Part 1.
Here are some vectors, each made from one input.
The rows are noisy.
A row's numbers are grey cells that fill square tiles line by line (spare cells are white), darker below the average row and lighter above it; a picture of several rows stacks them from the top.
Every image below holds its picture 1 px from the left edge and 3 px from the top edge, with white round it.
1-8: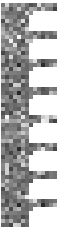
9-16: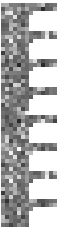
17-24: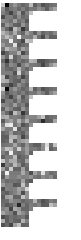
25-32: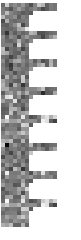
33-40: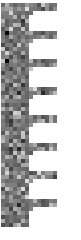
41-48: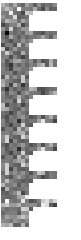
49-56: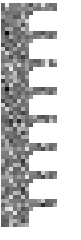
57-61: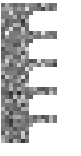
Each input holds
four true/false values.
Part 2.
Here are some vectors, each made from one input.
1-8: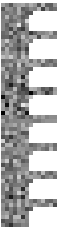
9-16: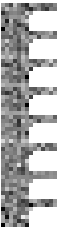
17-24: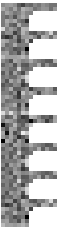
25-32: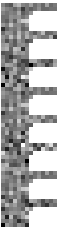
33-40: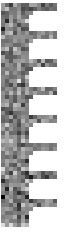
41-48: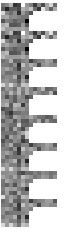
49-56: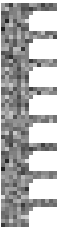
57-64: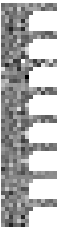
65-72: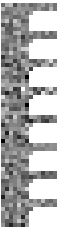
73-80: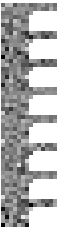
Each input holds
a point on a 15-point line.
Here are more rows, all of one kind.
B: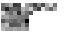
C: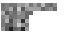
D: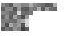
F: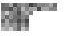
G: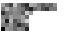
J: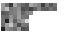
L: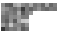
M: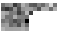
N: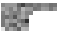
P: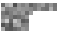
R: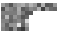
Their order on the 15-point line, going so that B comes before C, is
B, M, F, N, P, C, R, D, L, J, G.
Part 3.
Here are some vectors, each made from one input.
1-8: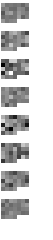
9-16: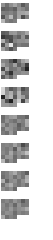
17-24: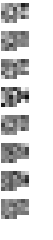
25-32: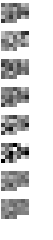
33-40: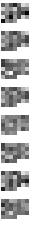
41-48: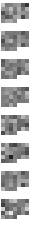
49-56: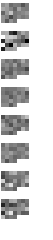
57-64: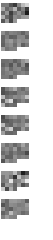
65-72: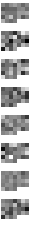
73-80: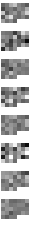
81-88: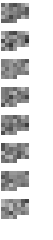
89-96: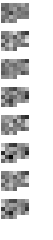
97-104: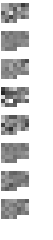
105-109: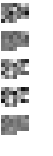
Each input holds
three true/false values.
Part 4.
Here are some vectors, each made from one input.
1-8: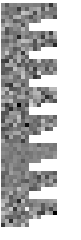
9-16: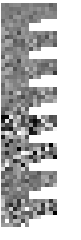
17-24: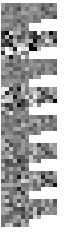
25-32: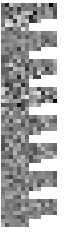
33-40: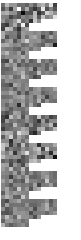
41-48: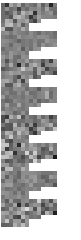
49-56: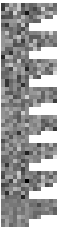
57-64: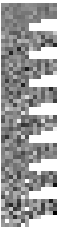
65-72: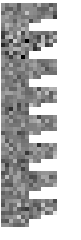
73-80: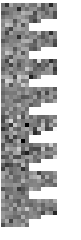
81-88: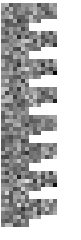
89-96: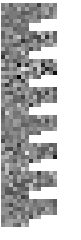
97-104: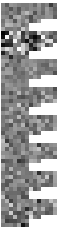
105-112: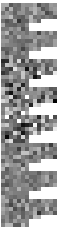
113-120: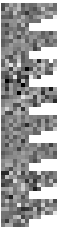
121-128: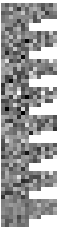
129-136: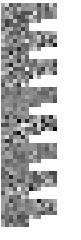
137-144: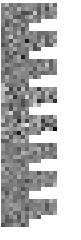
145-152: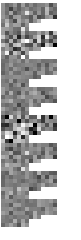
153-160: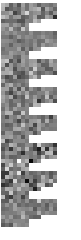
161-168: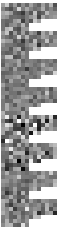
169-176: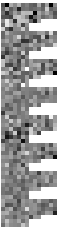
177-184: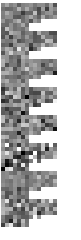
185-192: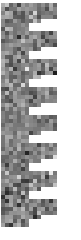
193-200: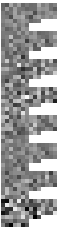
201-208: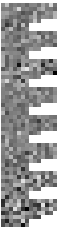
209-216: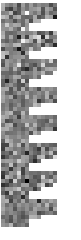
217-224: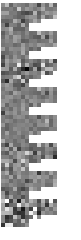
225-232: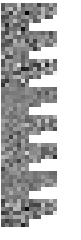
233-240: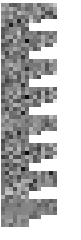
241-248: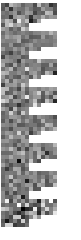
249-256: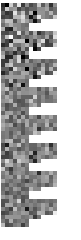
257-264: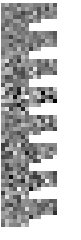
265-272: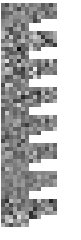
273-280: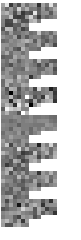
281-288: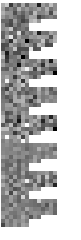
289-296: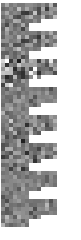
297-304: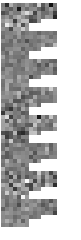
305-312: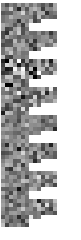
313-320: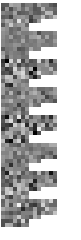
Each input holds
three true/false values.
